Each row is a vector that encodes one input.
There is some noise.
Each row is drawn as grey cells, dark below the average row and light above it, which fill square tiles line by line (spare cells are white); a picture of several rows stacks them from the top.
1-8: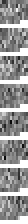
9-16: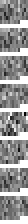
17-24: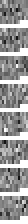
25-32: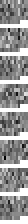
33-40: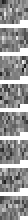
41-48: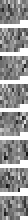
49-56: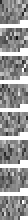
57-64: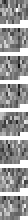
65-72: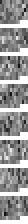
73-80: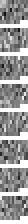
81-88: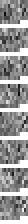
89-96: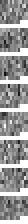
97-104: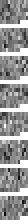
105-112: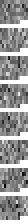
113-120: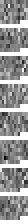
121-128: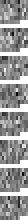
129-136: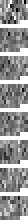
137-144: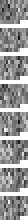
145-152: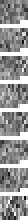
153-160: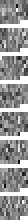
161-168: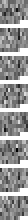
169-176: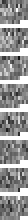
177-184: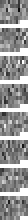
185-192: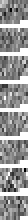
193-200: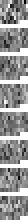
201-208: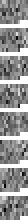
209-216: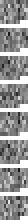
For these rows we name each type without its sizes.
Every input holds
either a fixed value, or five true/false values.
